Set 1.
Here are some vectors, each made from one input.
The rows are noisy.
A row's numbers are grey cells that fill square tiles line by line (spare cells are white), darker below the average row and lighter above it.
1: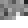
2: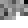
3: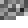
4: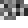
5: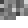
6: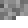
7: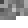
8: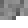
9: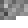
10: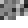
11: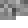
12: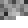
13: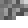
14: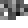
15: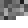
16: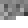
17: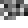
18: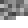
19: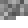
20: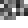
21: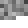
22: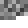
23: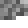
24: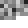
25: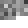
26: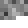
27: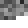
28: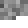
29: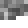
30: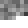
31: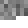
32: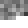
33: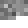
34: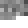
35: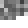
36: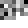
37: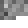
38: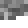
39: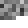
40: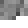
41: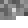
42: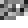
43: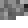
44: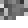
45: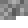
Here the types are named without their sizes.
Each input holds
either a label, or three true/false values.
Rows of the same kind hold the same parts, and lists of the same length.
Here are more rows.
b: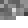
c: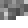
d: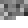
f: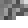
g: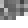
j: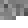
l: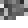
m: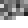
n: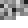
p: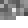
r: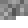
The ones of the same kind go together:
b, d, j, m, n, p, r
c, f, g, l

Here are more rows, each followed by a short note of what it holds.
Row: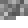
three true/false values
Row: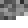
a label
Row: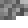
a label
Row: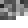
a label
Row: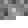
three true/false values
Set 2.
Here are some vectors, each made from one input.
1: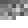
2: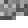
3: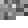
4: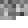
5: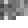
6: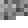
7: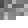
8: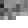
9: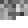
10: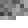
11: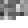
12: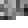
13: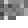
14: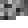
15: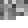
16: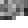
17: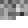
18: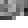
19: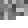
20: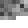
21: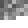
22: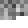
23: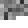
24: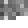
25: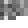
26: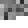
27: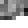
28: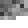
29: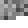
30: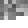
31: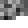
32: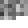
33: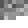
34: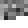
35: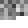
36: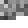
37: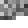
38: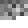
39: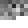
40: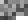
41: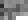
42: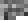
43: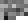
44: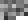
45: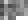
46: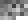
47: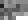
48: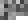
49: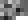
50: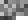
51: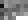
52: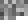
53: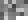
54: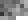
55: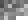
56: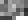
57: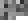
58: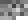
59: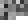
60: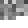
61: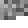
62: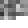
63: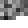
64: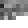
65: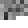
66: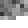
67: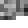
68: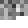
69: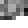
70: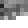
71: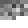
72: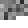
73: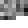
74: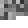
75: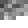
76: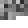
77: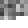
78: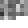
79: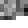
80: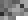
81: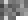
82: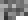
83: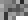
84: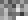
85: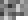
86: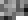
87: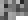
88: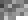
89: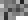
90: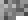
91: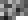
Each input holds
either a point on an 8-point circle, or three true/false values.
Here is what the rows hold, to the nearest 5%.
About 45% of them hold a point on an 8-point circle. The rest hold three true/false values.
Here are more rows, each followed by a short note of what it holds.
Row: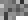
a point on an 8-point circle
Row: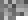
three true/false values
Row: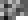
a point on an 8-point circle
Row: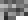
a point on an 8-point circle
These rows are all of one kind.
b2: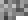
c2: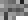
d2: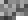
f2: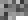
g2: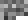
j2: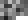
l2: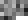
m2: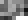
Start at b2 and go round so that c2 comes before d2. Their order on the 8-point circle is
b2, g2, c2, f2, j2, m2, l2, d2.
